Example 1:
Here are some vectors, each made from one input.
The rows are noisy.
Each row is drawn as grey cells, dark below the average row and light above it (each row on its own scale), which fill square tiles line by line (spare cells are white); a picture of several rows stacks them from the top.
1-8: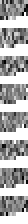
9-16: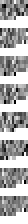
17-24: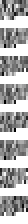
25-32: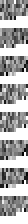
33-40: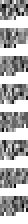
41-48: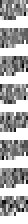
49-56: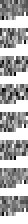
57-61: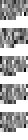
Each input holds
a point on a 10-point line.
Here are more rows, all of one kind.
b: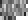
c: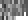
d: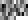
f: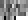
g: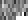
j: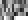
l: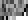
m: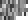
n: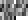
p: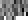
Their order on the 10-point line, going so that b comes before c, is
g, m, b, f, n, d, l, c, p, j.
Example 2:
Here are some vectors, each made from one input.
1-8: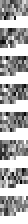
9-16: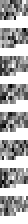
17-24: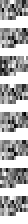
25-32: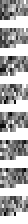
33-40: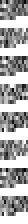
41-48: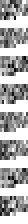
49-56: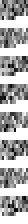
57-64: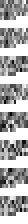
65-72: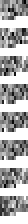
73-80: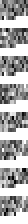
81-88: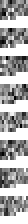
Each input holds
a point on an 8-point line.
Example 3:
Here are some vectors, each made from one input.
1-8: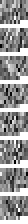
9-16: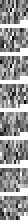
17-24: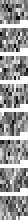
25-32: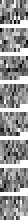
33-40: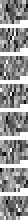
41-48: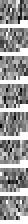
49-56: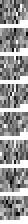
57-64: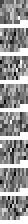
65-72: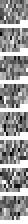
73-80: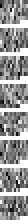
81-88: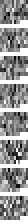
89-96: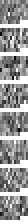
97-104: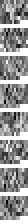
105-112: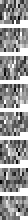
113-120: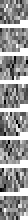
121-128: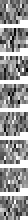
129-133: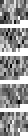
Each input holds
one of 10 labels.
